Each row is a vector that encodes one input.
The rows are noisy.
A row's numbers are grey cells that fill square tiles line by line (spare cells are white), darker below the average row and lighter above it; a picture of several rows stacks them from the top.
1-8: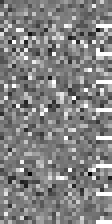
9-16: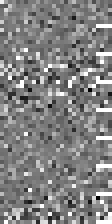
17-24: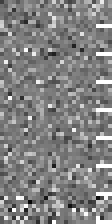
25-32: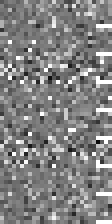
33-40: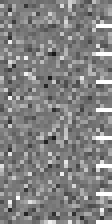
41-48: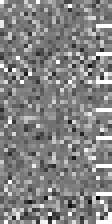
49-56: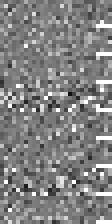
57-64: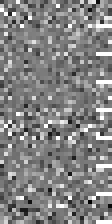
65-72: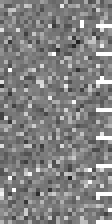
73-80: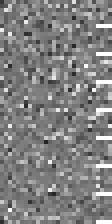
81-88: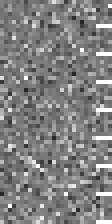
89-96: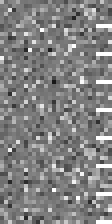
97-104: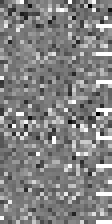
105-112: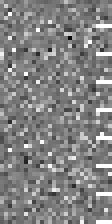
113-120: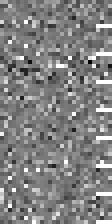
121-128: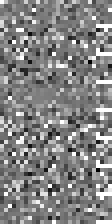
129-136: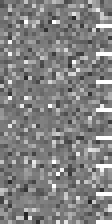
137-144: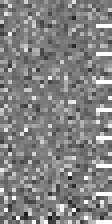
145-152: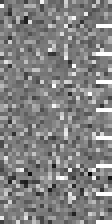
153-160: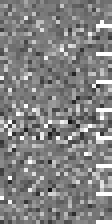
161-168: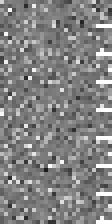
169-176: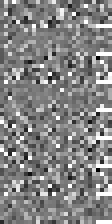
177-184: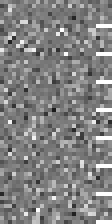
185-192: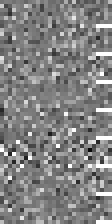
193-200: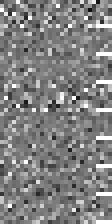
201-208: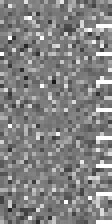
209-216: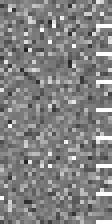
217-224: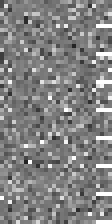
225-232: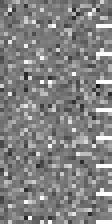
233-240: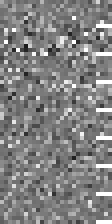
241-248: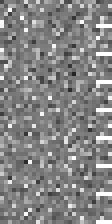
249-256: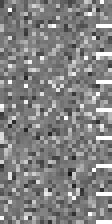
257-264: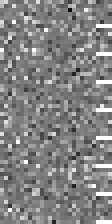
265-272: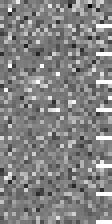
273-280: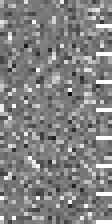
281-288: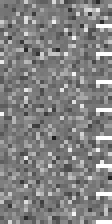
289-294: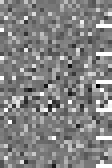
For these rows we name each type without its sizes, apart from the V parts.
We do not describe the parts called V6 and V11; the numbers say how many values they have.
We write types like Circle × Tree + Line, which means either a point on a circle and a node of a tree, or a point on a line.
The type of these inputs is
Bool × (Circle + V11) × Line + V6.
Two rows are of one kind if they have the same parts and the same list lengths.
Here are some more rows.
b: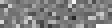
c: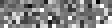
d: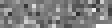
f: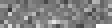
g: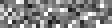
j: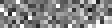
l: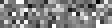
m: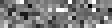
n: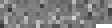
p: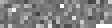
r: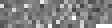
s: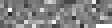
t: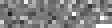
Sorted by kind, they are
b, d, s, t
c, g, j, l, m
f, n, p, r

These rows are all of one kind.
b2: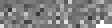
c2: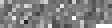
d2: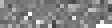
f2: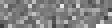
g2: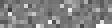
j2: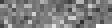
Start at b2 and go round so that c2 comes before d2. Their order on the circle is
b2, j2, c2, d2, f2, g2.
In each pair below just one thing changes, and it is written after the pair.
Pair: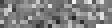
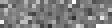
the true/false value
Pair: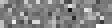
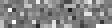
the true/false value
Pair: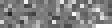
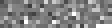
the place on the line
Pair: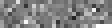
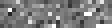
the true/false value
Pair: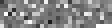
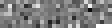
the value of V11
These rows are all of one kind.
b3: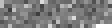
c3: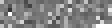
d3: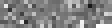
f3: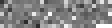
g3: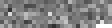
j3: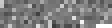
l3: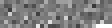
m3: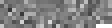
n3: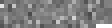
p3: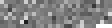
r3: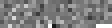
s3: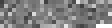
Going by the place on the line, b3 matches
d3, f3, m3 and p3.
